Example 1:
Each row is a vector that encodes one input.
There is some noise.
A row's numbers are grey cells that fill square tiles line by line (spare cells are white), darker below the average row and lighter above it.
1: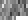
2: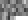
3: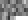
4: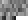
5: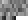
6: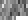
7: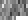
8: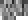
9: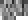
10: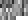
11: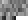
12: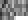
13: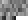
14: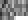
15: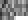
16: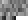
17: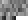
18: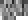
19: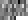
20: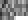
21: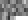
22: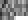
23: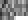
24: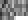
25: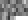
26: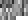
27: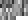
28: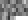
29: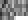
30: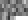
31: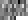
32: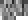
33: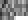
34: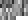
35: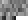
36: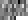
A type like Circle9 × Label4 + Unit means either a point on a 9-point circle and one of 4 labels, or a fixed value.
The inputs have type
Tree7.
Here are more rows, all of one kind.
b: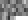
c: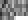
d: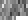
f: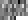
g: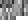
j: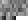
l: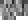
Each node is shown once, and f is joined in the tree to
d and j.
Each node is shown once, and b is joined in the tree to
c and d.
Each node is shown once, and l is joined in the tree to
d and g.
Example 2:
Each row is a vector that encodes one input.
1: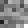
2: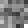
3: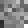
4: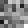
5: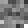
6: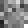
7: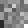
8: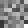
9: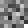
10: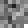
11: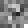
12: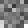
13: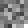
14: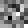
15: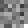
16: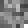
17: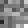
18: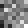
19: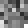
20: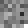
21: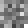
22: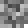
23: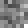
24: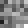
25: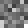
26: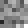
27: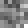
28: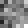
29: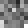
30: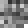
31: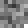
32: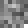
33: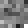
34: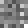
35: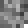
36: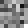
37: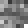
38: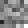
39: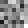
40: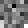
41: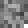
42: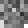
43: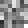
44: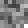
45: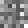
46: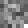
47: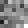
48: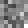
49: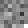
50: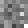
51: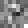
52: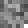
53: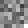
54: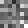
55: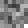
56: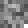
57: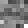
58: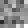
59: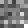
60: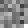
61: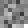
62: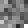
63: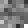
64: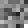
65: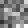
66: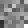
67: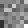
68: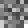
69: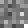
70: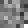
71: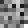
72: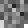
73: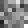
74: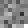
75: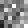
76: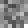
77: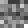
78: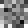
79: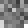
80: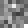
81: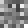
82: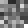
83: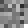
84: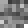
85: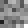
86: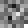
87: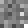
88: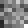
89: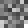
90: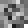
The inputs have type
Bool × Bool × Bool.
